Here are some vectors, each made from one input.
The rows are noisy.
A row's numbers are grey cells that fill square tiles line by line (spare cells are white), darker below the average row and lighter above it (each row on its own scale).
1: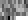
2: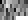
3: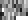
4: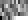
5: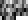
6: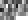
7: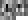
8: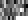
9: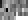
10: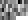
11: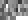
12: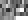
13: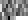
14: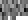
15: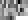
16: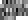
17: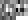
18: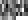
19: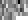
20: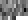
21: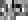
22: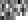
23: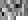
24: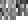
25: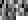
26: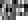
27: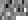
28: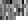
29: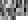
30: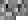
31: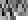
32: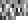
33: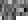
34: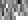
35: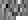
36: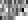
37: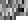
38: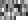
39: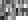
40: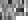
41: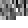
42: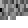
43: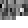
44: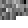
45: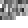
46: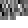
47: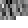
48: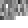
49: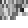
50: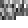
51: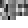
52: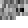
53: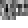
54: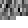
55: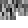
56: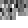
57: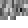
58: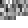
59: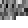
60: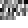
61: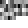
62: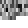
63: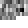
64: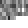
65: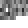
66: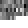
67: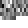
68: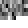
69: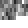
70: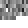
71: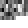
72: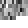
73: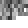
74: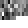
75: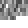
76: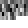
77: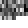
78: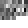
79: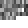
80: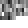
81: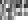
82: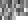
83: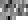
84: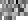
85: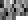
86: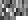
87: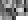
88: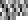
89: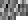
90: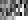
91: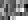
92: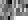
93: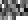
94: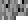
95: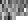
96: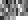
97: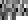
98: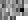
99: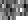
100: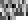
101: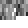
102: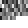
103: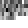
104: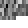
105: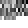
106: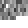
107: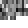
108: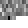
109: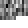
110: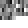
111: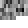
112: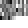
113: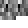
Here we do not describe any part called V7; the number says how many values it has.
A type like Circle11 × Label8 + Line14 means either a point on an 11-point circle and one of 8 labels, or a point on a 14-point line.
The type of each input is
(Line4 + Line6) × V7.
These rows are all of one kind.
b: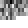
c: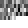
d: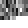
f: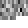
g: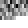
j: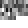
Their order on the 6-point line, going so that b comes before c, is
b, j, f, g, d, c.
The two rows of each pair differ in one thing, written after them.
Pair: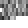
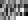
the value of V7
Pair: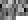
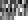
the place on the 6-point line
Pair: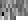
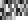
the place on the 6-point line
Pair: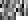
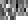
the value of V7
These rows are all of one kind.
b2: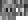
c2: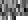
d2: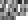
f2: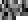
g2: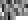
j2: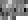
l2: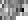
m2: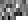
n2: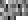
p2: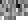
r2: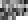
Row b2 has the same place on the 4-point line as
l2 and m2.
